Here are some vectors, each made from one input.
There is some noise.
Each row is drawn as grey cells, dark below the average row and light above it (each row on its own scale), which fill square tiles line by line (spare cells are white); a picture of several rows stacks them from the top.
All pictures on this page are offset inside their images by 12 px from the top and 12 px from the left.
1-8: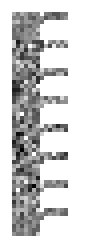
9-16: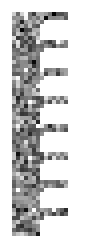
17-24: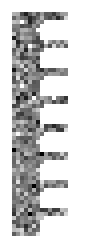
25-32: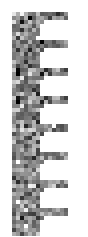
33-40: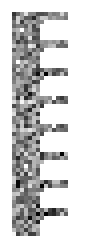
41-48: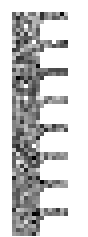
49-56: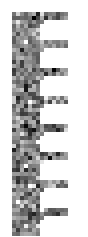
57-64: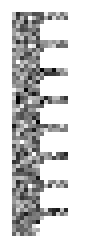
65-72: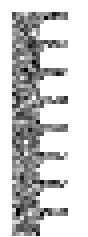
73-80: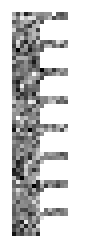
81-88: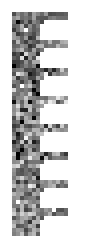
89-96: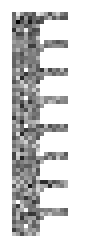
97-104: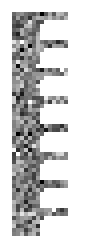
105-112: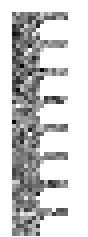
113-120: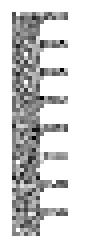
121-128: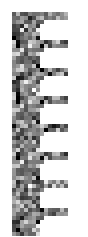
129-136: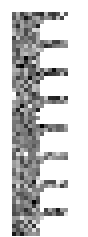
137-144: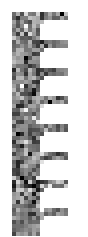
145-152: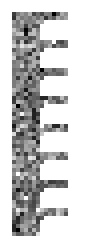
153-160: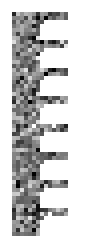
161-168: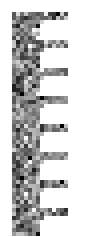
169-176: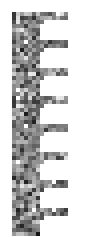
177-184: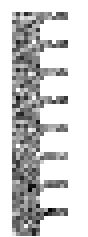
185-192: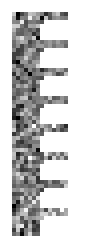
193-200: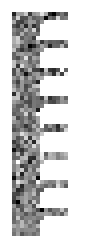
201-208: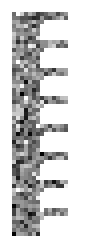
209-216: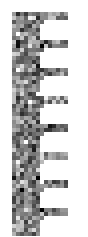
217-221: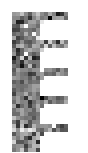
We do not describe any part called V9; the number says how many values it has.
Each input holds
either a point on a 5-point circle, or a fixed value, or a true/false value and two values of V9.
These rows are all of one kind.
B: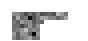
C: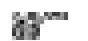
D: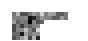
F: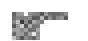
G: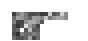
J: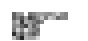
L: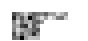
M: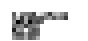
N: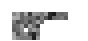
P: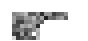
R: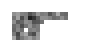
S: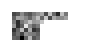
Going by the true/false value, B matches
G, L and S.
